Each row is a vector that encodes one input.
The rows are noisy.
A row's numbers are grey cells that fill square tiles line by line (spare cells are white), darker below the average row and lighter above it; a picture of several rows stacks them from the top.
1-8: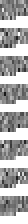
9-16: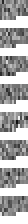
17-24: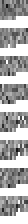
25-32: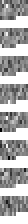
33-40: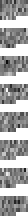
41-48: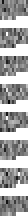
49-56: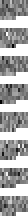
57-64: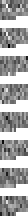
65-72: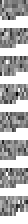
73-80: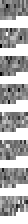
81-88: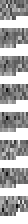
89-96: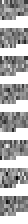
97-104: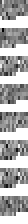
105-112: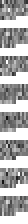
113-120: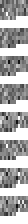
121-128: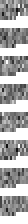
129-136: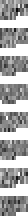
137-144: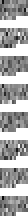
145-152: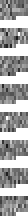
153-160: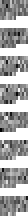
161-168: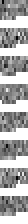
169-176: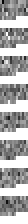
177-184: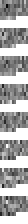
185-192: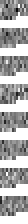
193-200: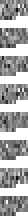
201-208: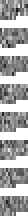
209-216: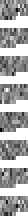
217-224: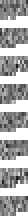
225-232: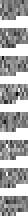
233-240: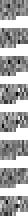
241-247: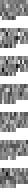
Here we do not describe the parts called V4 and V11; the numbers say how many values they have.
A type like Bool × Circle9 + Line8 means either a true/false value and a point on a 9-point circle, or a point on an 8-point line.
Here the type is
Line7 + (Line10 + V11) × V4.
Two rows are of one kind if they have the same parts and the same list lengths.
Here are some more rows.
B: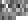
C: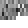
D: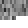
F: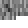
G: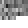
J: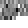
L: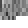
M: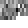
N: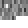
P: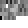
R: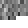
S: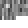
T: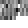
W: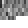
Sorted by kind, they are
B, G, L, N, P, R, S, W
C, J, M, T
D, F

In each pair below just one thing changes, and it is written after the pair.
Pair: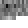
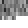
the value of V4
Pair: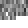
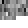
the value of V4
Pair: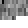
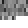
the place on the 10-point line
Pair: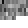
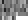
the place on the 10-point line
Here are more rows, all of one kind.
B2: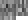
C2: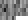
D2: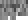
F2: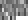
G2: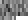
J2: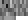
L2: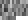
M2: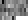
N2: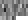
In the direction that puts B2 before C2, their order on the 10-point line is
B2, N2, D2, C2, M2, J2, L2, F2, G2.
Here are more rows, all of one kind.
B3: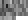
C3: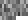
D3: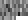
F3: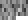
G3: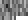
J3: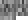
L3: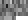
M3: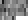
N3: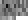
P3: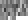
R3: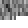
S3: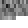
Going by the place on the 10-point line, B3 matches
L3 and M3.
